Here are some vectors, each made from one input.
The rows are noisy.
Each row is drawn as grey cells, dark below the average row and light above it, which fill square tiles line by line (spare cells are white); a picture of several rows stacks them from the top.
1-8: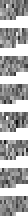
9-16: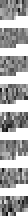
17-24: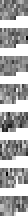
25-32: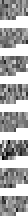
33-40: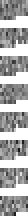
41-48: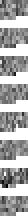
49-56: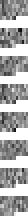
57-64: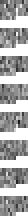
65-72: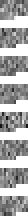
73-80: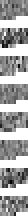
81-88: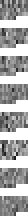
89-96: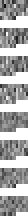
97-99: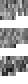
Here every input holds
a list of up to three points on a 6-point line.
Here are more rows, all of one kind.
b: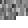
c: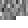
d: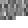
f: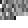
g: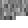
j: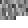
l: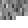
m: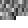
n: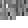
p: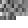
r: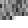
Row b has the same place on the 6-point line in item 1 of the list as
f, m and p.
